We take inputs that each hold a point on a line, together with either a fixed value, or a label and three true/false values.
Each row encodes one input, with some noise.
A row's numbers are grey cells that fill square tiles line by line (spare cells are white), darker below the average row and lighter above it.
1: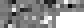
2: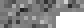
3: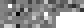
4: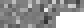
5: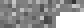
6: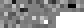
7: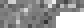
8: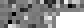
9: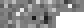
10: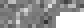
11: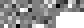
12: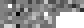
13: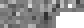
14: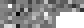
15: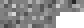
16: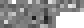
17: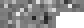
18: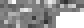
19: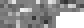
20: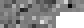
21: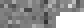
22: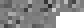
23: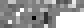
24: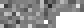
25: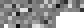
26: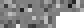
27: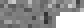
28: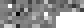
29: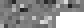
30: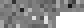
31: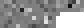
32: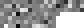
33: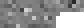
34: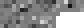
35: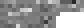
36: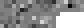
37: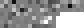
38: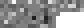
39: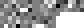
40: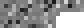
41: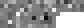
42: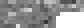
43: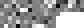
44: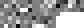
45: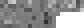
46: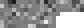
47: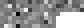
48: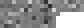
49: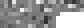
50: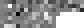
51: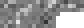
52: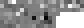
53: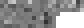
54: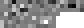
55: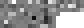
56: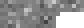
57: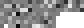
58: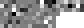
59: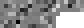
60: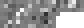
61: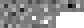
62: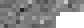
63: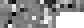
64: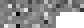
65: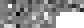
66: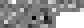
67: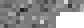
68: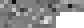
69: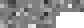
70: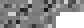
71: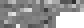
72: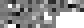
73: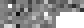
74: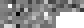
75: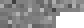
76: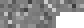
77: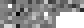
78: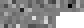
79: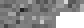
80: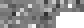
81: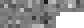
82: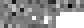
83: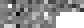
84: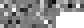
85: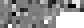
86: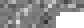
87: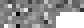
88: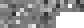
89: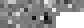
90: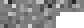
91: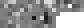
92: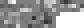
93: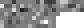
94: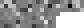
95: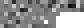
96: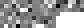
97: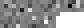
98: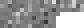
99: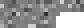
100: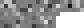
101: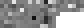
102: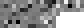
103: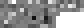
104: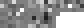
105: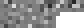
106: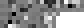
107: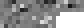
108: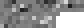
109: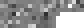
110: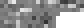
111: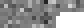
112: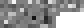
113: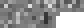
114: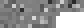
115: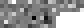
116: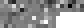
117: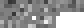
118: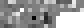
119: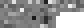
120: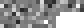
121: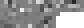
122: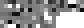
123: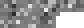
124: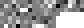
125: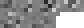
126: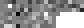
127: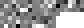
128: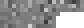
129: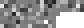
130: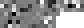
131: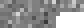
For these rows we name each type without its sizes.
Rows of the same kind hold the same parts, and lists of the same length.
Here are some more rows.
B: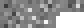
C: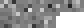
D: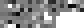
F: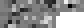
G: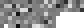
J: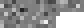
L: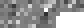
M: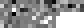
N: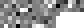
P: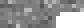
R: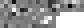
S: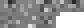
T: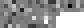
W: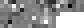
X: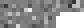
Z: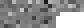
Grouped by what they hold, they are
B, C, F, J, L, M, P, R, S, T, W, X, Z
D, G, N

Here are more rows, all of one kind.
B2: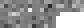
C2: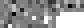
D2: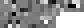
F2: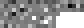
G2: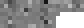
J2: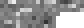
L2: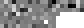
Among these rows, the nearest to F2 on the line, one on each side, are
B2 and L2.
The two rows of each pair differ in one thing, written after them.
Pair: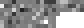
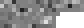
the label
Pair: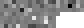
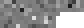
one of the three true/false values
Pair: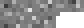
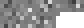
one of the three true/false values
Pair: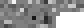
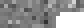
one of the three true/false values
